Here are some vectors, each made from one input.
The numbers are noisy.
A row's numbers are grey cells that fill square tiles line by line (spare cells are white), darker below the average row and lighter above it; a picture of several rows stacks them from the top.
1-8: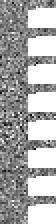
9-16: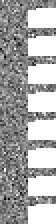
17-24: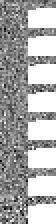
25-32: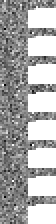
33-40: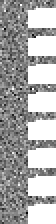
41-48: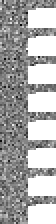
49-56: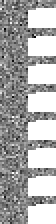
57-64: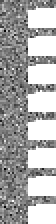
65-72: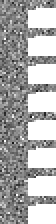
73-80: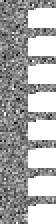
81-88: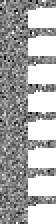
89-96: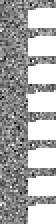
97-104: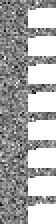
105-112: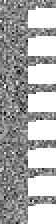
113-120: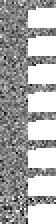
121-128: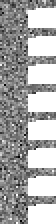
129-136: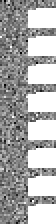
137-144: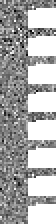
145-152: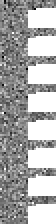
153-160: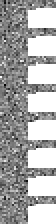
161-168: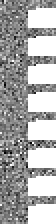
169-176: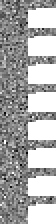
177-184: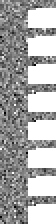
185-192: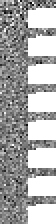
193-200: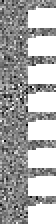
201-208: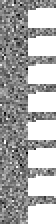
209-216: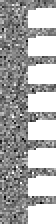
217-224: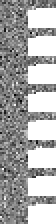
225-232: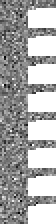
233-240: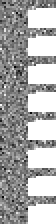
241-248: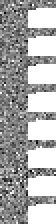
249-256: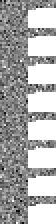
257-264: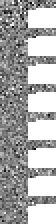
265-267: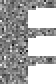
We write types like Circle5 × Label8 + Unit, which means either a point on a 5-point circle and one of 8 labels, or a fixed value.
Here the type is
List2(Line5 + Line15).
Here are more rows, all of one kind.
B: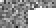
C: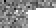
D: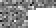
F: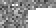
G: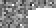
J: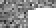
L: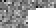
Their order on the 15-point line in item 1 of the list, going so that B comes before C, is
D, B, J, G, F, L, C.
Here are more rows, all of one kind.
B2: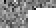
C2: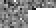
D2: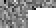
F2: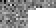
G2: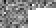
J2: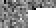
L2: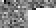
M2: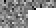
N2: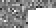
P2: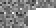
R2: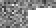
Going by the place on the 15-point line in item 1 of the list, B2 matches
C2, D2, J2 and M2.
